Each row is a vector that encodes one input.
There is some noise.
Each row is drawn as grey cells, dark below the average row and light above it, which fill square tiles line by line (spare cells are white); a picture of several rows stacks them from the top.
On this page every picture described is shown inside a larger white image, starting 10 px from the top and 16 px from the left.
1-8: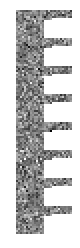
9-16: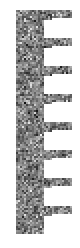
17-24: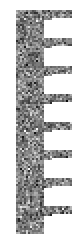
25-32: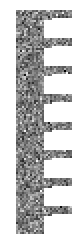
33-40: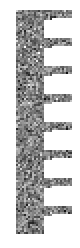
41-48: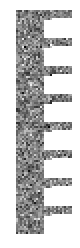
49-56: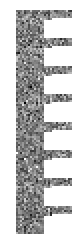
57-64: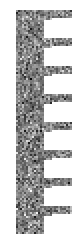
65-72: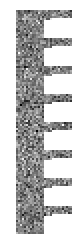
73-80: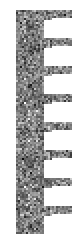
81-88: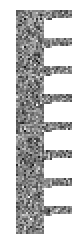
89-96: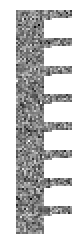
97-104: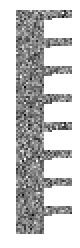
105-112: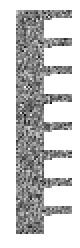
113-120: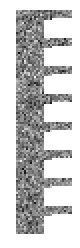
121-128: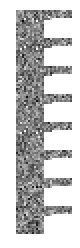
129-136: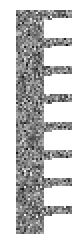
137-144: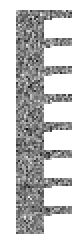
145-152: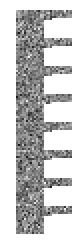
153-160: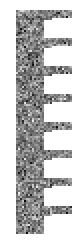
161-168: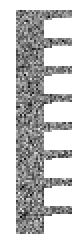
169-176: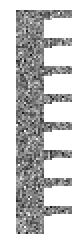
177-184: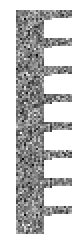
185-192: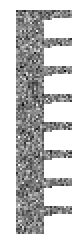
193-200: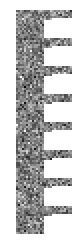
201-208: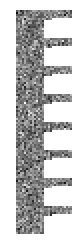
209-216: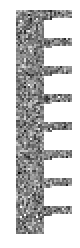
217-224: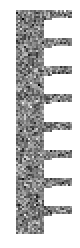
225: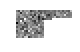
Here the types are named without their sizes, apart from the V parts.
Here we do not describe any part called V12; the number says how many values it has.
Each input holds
a node of a tree, together with either a node of a tree, or a value of V12.
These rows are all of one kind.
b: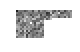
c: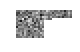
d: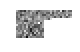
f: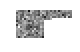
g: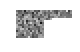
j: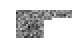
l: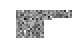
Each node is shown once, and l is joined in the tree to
c and d.
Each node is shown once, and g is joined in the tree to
b and d.
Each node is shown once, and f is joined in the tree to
j.
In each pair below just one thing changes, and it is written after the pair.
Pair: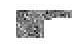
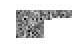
the node of the tree
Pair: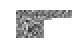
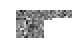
the node of the tree
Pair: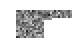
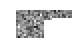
the node of the tree
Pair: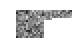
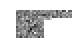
the value of V12
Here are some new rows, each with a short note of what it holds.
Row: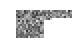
a node of a tree and a value of V12
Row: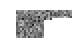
a node of each of two trees
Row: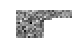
a node of each of two trees
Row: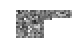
a node of each of two trees
